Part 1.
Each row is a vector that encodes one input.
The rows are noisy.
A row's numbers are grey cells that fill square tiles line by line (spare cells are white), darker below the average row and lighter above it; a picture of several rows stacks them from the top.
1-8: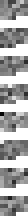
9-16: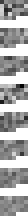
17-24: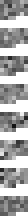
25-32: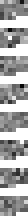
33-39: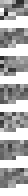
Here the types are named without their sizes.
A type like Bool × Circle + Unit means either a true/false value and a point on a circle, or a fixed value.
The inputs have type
Line.
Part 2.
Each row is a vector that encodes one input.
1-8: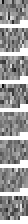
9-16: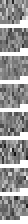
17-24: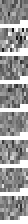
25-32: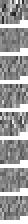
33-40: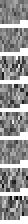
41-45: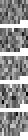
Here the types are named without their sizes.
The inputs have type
Line.
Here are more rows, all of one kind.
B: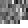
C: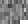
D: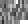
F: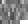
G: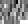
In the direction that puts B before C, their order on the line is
B, D, G, F, C.
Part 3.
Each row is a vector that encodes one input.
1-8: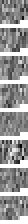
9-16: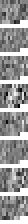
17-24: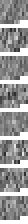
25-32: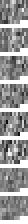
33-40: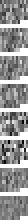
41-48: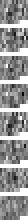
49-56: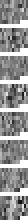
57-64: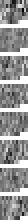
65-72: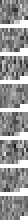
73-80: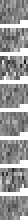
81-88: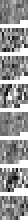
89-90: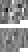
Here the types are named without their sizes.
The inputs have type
Line.
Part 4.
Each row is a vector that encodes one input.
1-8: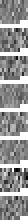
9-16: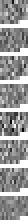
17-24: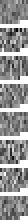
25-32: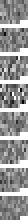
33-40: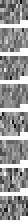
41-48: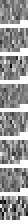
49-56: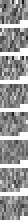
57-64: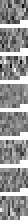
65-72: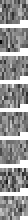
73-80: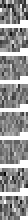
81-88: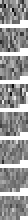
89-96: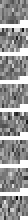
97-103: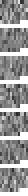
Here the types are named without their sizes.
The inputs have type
Line.
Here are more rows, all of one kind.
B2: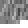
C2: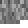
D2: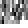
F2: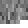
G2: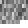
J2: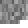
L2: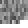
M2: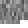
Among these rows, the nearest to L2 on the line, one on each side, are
D2 and M2.
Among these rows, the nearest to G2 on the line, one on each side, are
C2 and M2.
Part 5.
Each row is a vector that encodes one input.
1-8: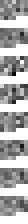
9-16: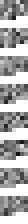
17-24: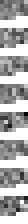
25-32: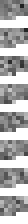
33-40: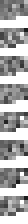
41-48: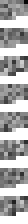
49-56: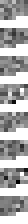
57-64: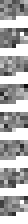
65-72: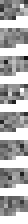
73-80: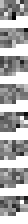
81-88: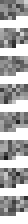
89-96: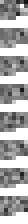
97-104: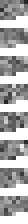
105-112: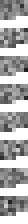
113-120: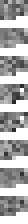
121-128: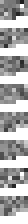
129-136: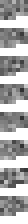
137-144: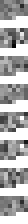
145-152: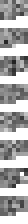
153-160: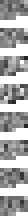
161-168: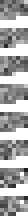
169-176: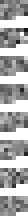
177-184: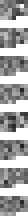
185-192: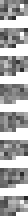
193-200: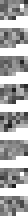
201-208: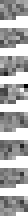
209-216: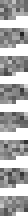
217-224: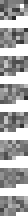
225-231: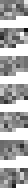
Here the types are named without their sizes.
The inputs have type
Circle.
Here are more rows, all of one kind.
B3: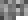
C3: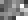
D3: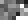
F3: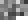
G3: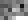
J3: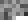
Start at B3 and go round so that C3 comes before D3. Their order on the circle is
B3, G3, J3, C3, D3, F3.
